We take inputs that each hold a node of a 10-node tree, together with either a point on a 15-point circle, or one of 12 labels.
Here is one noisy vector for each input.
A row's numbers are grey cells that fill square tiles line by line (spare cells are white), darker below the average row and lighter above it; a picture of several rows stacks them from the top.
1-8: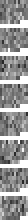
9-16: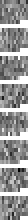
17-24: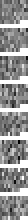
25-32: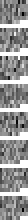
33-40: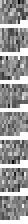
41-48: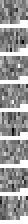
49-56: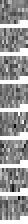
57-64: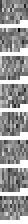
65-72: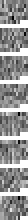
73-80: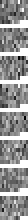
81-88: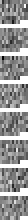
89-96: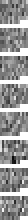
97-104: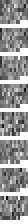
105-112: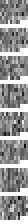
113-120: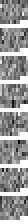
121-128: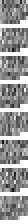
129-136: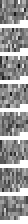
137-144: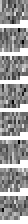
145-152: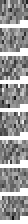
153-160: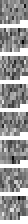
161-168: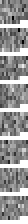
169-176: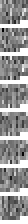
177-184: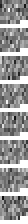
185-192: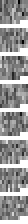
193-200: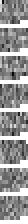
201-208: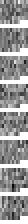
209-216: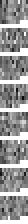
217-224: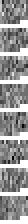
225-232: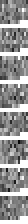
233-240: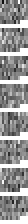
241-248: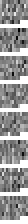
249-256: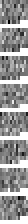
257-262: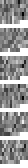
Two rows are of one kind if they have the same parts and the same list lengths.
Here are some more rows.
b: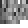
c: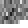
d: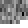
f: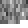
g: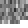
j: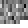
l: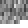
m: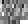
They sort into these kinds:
b, c, d, f, g, l
j, m

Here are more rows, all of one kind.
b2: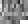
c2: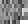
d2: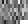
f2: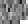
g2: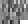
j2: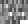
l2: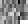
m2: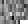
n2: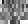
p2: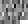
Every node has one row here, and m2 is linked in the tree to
j2 and n2.
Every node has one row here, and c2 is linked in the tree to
d2 and p2.
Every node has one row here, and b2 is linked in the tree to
g2, n2 and p2.
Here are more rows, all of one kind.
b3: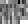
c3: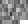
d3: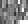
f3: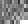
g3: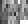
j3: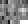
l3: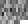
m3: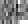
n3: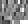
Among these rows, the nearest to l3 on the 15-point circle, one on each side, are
c3 and d3.
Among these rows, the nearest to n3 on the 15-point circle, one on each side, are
j3 and m3.
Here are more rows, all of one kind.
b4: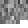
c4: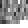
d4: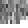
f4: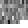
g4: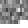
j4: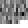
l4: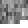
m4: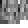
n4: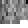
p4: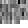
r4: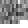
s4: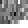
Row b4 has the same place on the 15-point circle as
c4, m4 and n4.
